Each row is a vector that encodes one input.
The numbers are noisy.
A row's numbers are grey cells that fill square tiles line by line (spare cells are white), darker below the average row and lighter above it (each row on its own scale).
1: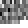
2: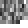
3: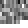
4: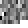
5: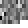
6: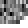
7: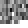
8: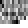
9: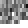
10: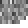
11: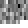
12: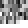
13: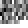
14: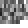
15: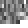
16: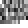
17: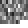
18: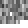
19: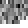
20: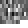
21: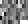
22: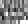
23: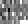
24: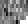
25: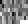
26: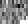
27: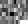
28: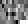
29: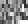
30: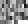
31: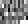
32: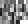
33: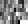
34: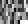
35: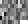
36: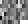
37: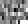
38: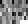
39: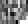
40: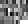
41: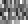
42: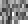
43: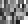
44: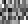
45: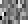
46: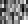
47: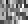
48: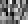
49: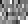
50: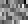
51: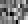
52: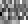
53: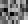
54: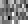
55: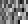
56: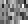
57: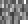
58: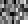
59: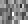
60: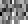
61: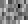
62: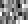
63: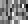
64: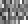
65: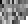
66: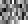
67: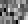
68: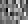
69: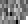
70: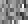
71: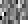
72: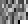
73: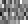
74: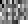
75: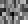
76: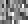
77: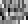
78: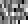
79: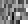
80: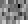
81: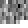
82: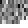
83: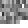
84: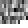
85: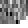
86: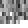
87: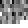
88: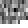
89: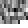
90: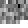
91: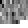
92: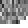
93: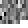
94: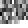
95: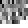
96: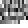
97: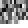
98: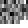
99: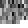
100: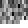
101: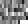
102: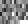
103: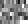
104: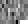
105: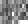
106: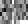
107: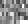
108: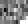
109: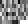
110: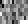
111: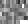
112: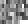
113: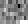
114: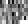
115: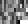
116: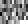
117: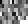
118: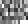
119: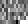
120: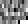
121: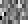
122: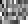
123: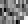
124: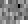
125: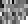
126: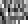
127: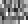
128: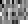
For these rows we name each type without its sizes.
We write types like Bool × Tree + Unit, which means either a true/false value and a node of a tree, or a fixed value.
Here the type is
List(Line).
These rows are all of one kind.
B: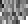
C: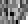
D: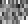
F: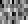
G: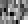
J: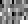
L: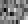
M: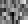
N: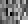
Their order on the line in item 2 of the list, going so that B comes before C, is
D, B, L, G, C, M, F, J, N.
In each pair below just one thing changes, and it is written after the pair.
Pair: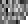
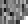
the place on the line in item 1 of the list
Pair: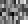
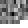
the place on the line in item 1 of the list
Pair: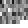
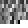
the place on the line in item 1 of the list
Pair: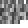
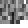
the place on the line in item 2 of the list
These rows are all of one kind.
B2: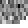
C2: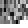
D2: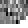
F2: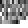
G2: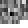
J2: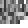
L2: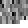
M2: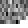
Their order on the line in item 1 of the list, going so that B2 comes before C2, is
B2, L2, F2, M2, D2, G2, C2, J2.
